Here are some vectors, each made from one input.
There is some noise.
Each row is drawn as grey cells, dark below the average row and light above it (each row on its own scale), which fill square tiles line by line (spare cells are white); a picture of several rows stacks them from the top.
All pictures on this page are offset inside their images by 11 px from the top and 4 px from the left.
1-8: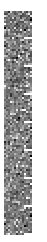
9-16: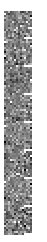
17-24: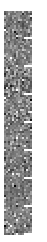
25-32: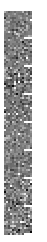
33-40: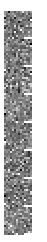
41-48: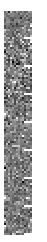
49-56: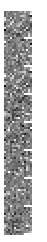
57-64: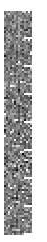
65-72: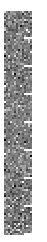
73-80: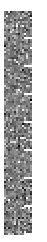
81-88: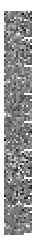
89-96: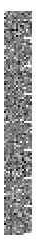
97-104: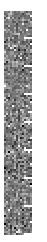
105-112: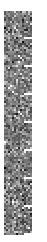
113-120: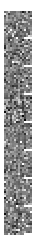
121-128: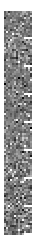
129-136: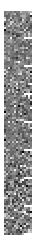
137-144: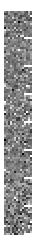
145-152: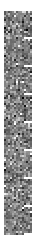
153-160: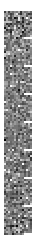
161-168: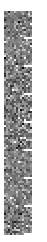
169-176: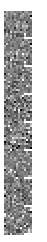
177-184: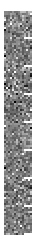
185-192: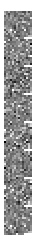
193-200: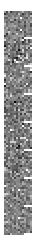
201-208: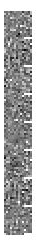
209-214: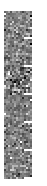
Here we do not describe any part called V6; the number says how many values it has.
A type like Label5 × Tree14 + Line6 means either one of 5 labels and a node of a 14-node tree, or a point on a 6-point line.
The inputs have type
Bool × Line12 + V6.
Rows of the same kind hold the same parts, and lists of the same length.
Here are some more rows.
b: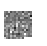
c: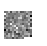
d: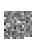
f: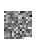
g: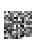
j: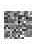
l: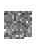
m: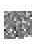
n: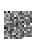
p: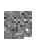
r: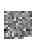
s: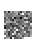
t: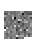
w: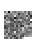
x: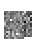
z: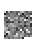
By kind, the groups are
b, c, d, f, m, r
g, j, l, n, p, s, t, w, x, z

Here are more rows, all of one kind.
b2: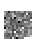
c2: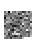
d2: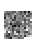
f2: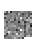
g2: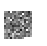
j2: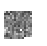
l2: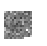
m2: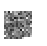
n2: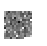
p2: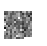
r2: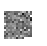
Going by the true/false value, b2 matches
m2, n2, p2 and r2.
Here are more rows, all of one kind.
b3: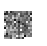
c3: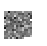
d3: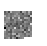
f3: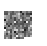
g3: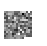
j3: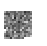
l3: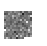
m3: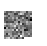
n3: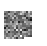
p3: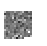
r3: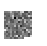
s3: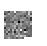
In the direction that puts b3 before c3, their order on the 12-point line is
m3, n3, s3, b3, d3, g3, f3, l3, p3, r3, j3, c3.
